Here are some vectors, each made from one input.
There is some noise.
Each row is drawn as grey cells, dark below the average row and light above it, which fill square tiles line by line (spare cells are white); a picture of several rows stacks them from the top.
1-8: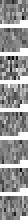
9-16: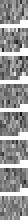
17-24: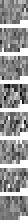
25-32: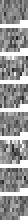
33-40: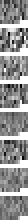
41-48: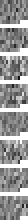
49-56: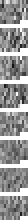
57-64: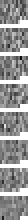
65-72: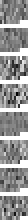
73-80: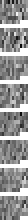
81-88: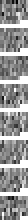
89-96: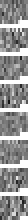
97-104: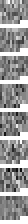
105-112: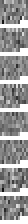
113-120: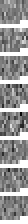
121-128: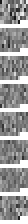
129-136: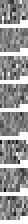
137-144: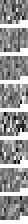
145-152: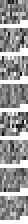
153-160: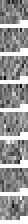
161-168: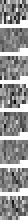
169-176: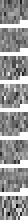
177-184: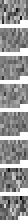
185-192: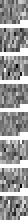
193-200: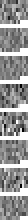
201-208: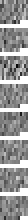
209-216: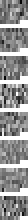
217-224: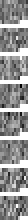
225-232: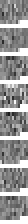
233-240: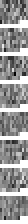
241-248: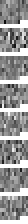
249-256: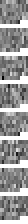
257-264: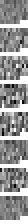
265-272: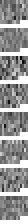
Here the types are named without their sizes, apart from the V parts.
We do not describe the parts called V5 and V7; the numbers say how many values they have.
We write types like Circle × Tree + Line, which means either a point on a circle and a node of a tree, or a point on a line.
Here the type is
Bool × V5 + Line × (Line + V7).
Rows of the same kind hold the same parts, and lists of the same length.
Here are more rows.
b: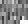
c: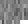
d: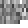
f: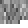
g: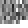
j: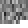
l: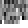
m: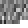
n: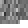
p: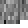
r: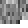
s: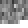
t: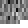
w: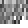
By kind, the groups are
b, c, j, n, t
d, m, p, r, w
f, g, l, s

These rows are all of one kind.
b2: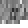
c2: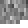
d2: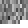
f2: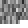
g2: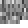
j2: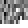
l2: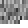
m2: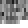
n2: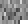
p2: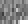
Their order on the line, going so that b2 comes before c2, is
m2, p2, f2, b2, l2, n2, g2, d2, j2, c2.
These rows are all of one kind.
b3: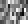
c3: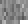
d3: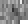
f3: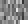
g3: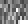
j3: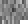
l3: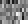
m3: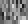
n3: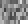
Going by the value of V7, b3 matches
f3, g3 and l3.
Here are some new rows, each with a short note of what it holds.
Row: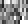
a true/false value and a value of V5
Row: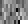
a true/false value and a value of V5
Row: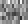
a point on a line and a value of V7
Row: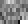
a true/false value and a value of V5
